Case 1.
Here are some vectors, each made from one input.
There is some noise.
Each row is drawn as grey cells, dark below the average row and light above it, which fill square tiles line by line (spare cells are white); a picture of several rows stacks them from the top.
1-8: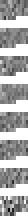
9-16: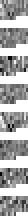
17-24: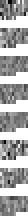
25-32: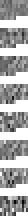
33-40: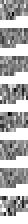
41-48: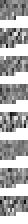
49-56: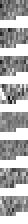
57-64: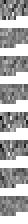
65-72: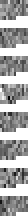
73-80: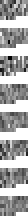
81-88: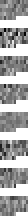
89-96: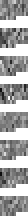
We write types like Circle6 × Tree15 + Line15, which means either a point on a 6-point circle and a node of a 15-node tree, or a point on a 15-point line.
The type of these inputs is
Label5 + Line8.
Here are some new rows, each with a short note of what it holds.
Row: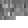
one of 5 labels
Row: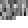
one of 5 labels
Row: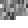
one of 5 labels
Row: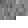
a point on an 8-point line
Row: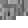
a point on an 8-point line
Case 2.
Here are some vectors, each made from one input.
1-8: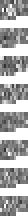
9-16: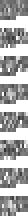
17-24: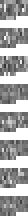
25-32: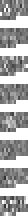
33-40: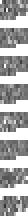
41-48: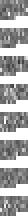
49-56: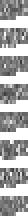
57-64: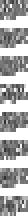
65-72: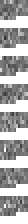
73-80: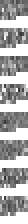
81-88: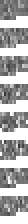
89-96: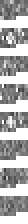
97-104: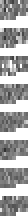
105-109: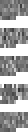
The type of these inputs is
Bool × Bool × Bool + Circle6.
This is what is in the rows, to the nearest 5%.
About 25% of them hold a point on a 6-point circle. The rest hold three true/false values.
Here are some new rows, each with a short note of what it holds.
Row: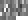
three true/false values
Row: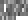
three true/false values
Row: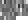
a point on a 6-point circle
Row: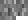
three true/false values
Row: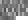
three true/false values
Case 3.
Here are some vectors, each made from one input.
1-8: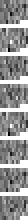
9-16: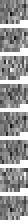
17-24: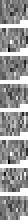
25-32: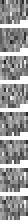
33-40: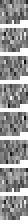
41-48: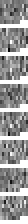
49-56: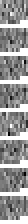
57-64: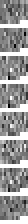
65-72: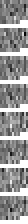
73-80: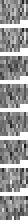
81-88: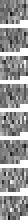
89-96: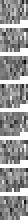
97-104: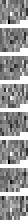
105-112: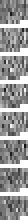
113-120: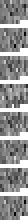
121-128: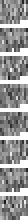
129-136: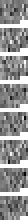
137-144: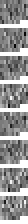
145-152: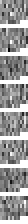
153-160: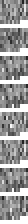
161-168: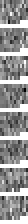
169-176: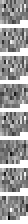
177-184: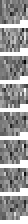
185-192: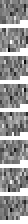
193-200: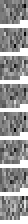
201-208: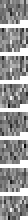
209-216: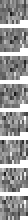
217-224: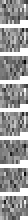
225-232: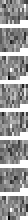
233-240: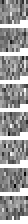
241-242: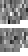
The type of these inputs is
Bool × Bool × Bool + Line17.
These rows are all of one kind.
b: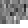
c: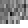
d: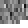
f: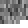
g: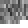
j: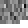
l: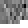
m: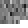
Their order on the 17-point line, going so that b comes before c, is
b, m, c, g, f, d, j, l.
